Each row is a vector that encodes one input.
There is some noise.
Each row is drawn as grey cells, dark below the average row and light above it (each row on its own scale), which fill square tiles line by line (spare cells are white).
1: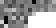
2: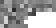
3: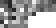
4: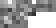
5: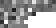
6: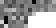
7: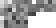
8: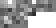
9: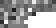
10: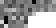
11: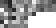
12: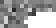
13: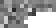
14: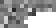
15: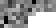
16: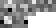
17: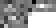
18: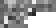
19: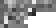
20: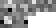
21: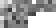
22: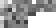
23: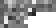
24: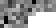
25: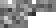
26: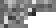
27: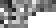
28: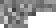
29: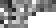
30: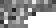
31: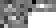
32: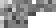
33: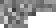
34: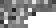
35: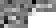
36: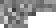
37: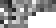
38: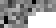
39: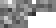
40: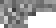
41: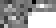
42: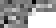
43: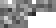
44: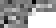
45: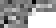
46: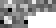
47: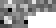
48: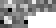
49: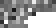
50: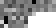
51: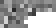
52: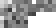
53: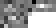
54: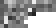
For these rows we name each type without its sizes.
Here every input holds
either a point on a line, or a node of a tree.
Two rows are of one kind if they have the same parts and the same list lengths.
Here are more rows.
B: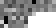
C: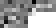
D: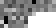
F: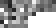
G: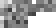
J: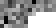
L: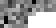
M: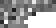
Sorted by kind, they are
B, C, D, J, L
F, G, M

